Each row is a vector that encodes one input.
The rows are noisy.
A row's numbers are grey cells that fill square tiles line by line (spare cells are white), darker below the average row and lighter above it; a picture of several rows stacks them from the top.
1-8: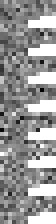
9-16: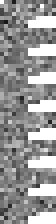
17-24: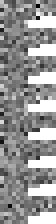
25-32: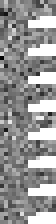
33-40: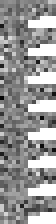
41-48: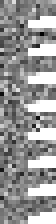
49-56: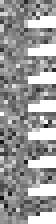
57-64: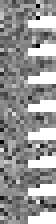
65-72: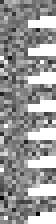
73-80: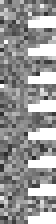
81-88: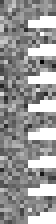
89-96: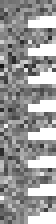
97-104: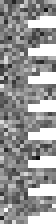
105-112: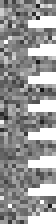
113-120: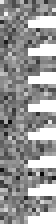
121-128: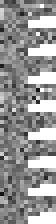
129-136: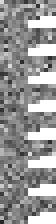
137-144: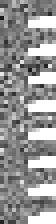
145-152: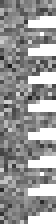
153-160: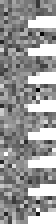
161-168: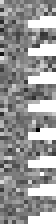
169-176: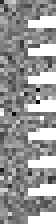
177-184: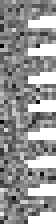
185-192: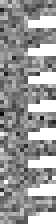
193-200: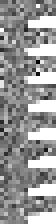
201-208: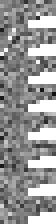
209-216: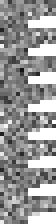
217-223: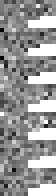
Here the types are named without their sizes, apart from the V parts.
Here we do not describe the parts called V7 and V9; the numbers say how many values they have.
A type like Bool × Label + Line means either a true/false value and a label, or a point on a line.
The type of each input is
Bool × Bool × Bool × Bool × (Tree + V7 × V9).
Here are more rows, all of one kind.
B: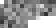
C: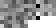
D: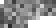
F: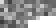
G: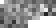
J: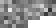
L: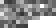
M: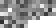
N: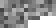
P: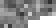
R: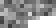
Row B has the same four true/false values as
D, F, P and R.
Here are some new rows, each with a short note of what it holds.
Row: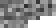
four true/false values, a value of V7 and a value of V9
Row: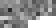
four true/false values, a value of V7 and a value of V9
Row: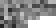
four true/false values, a value of V7 and a value of V9
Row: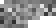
a node of a tree and four true/false values
